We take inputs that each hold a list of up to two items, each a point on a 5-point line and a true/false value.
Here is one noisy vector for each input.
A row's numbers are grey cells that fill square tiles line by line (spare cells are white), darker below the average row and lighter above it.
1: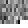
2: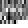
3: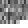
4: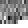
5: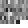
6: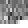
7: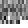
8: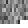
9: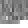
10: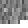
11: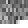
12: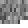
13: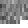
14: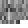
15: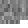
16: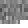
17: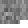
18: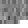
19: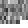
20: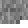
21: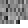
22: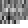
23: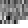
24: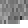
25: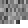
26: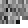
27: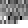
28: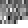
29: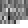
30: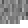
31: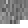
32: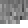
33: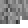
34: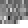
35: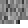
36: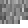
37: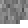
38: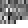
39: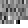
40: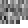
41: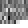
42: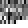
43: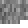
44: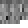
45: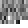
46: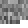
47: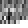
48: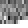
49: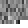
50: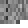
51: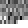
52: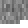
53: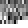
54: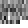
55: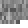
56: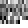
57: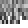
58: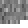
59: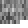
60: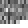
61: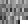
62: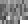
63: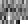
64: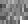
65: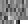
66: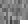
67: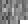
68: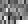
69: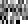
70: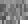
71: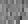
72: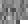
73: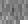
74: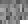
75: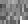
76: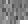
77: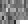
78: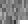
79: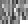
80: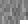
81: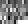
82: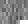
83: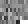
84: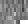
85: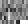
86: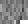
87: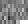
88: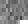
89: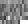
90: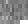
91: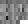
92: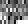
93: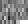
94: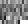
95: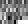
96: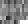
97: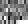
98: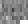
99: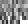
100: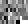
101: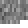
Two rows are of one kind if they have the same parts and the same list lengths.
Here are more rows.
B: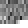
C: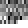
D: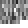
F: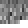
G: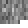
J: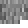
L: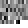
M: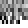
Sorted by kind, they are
B, C, F, L
D, M
G, J

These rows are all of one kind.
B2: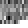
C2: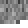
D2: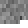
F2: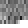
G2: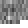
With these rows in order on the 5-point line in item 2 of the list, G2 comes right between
B2 and C2.
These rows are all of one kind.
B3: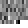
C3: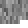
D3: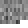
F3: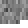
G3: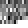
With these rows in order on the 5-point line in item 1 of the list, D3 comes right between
B3 and F3.
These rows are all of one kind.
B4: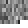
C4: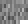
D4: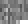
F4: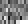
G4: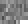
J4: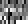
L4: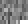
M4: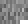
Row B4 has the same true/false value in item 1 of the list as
C4 and M4.
